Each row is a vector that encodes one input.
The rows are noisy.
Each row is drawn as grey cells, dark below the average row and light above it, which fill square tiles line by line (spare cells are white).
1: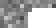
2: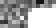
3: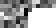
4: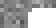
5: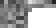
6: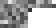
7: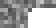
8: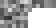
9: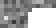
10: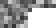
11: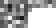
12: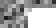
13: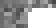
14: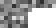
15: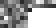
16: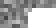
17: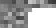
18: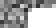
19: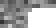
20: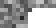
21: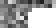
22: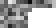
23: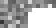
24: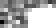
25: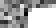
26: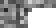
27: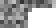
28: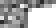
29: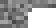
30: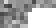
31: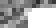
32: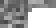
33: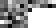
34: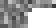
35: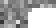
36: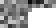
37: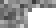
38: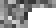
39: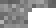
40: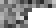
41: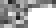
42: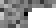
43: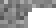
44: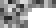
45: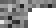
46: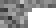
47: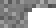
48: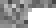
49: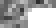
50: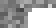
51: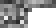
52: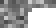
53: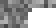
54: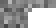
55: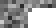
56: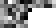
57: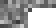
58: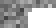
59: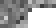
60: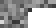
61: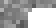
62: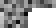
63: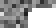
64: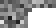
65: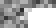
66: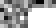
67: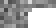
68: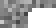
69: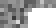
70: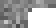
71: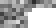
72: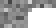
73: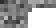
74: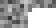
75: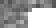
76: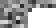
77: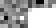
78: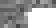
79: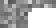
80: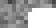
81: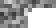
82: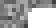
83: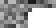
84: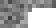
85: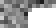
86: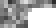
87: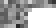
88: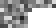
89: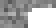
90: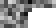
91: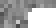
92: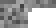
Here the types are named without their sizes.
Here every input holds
either a label and four true/false values, or a point on a line.
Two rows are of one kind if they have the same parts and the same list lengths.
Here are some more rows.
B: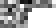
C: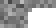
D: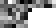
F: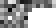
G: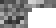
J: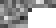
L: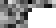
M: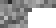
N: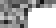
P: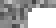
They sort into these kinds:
B, D, F, L, N
C, G, J, M, P

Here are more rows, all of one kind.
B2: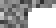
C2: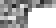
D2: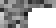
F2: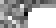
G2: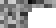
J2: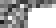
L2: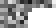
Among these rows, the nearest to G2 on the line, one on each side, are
B2 and D2.
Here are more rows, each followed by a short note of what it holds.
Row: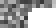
a point on a line
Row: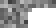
a label and four true/false values
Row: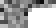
a point on a line
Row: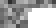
a label and four true/false values
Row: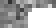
a label and four true/false values
